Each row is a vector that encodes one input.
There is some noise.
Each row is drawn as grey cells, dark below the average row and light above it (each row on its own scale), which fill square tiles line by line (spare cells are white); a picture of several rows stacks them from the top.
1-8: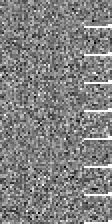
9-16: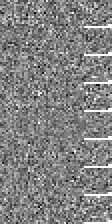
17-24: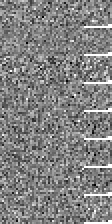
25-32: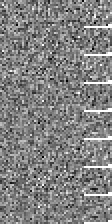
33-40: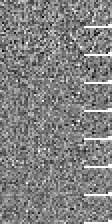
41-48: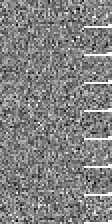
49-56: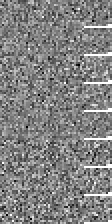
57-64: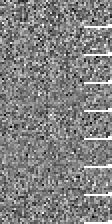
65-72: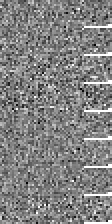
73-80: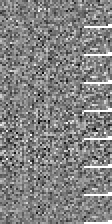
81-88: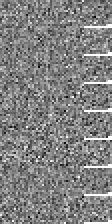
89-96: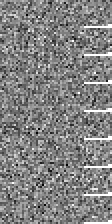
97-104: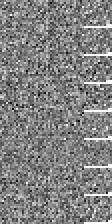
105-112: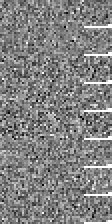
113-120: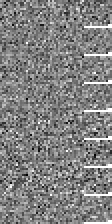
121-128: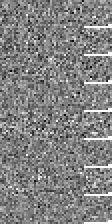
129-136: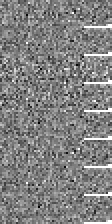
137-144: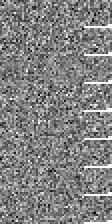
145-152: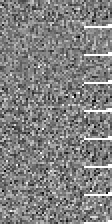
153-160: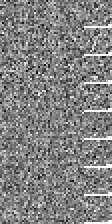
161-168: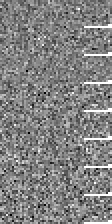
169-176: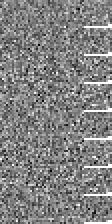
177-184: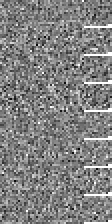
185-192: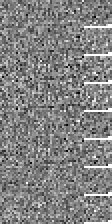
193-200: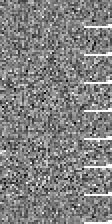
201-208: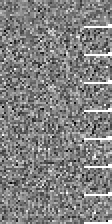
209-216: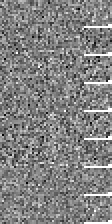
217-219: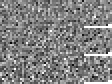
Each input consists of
either a fixed value, or three labels (each one of 10) and six true/false values.
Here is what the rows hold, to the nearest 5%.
A few of them hold a fixed value. The rest hold three labels (each one of 10) and six true/false values.
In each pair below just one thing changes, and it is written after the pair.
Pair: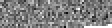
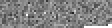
one of the three labels
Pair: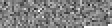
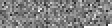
one of the three labels
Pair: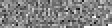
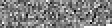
one of the six true/false values
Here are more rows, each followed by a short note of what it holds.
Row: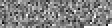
three labels (each one of 10) and six true/false values
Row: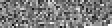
three labels (each one of 10) and six true/false values
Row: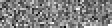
a fixed value
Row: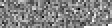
three labels (each one of 10) and six true/false values
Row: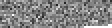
a fixed value
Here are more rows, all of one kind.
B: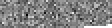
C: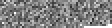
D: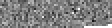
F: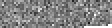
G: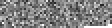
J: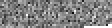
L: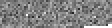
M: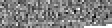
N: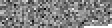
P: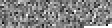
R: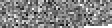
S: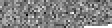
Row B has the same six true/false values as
C, D and P.
